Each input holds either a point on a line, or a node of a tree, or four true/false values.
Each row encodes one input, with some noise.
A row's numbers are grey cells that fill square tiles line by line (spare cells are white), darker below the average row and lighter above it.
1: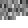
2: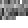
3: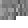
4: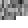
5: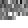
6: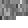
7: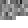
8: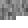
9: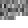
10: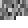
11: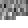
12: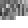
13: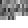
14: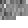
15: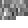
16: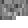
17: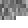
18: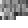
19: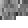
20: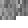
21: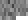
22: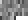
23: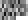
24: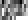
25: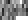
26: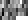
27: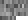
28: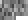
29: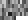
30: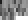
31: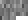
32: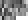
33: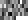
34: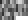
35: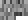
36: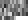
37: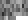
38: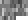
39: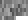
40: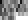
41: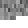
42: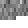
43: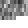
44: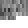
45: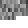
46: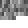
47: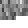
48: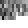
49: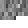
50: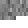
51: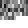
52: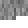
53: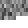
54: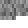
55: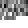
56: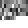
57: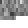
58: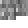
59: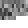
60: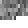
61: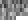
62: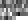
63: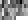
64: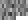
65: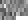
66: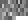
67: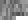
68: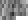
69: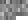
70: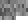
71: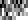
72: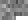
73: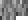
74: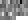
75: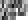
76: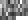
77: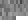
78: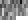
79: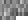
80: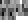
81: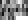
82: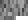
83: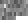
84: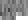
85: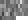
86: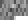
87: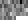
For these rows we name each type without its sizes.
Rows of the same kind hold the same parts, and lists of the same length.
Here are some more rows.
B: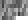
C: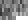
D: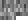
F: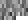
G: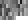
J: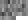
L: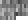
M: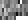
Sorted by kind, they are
B, D
C, F, G, J, L
M

